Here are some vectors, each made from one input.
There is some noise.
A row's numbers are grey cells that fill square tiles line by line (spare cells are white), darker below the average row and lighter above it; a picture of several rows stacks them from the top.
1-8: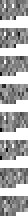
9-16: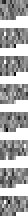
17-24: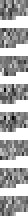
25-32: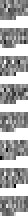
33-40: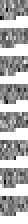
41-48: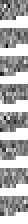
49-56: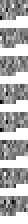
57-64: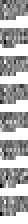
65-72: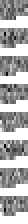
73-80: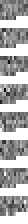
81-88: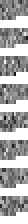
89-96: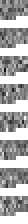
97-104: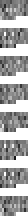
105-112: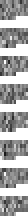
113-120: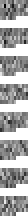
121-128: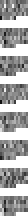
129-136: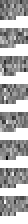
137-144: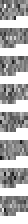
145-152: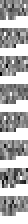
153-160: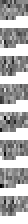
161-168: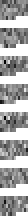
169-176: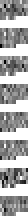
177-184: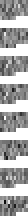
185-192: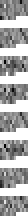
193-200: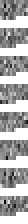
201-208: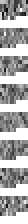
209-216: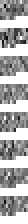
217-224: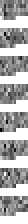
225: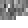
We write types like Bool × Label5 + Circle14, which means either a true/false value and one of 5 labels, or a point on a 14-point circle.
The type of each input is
Tree7 × Tree14 + Unit.
